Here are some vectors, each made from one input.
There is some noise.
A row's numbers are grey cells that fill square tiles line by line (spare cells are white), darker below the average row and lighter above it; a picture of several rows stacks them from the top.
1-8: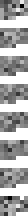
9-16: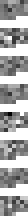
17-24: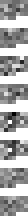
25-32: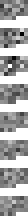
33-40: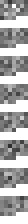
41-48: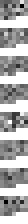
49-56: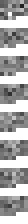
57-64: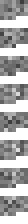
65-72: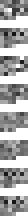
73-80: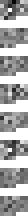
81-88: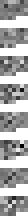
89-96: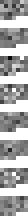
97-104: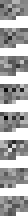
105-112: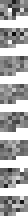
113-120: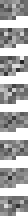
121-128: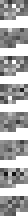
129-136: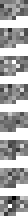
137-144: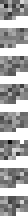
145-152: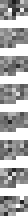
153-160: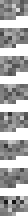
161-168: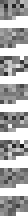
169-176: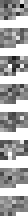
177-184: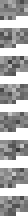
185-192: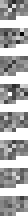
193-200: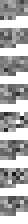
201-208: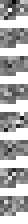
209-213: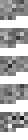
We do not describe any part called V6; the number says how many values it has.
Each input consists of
a point on an 8-point line, together with either a point on a 7-point line, or a list of up to two values of V6.
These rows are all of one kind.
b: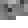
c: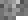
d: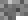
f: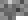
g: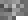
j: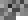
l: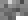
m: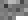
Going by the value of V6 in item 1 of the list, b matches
g and l.
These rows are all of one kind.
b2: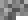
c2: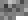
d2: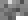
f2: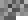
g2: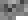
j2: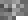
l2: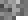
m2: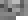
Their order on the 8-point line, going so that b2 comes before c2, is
f2, b2, d2, c2, g2, m2, l2, j2.
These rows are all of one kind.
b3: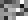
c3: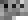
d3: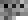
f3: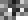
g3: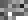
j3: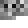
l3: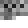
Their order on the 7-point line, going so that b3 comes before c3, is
g3, f3, j3, b3, c3, d3, l3.
